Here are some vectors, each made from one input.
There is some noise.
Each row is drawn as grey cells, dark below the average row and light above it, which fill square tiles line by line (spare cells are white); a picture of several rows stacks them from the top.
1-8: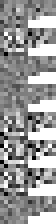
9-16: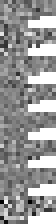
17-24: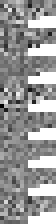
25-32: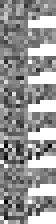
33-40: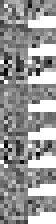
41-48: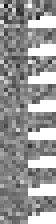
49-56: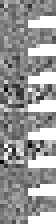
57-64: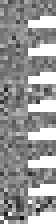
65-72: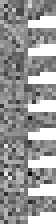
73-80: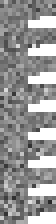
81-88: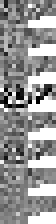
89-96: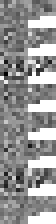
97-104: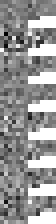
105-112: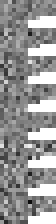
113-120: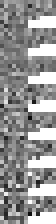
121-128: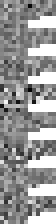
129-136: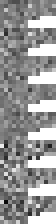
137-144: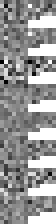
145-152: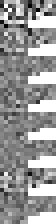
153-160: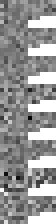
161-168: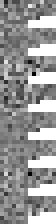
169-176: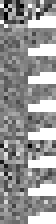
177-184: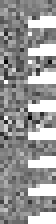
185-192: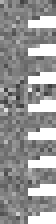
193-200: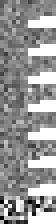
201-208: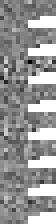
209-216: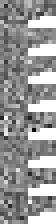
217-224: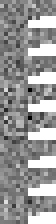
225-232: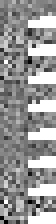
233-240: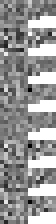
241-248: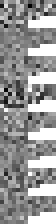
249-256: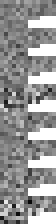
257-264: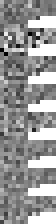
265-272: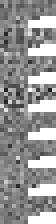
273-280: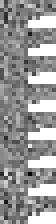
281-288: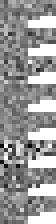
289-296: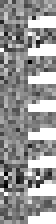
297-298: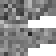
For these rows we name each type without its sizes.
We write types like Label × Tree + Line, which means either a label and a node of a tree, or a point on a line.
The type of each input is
Circle × (Circle + Line).
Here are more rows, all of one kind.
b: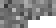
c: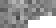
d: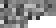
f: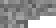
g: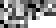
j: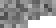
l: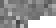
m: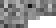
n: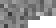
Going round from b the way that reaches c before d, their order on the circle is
b, n, j, g, l, f, c, m, d.
